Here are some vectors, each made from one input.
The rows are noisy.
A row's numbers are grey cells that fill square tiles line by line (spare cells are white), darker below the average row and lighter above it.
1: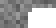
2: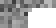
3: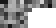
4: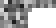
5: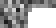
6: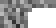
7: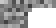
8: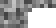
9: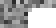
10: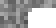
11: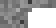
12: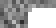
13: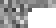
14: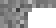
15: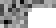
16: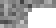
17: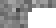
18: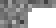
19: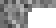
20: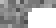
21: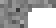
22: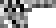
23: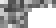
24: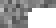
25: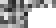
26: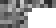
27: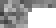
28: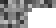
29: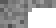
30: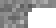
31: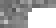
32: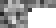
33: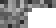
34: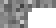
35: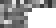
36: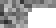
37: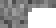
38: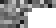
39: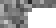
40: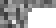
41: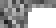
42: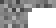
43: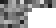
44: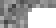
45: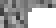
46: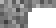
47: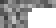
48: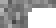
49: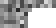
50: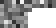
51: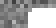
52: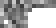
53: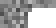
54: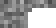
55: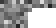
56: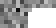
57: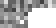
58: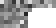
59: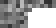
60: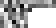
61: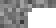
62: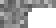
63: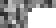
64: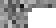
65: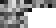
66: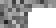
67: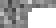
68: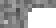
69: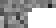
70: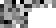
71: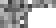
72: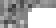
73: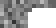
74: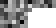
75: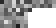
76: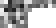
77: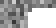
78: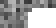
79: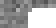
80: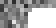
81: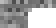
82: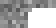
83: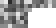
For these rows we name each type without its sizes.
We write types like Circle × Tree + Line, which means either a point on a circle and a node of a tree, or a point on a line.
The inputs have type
Bool × Bool × Bool × Bool × Tree + Circle.
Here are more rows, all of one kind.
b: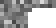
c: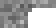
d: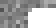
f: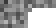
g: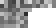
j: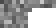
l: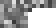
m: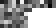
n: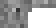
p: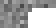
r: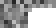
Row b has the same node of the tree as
j, n and p.
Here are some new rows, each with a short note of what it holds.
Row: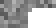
a node of a tree and four true/false values
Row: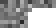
a node of a tree and four true/false values
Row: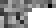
a point on a circle
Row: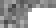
a point on a circle
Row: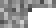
a point on a circle
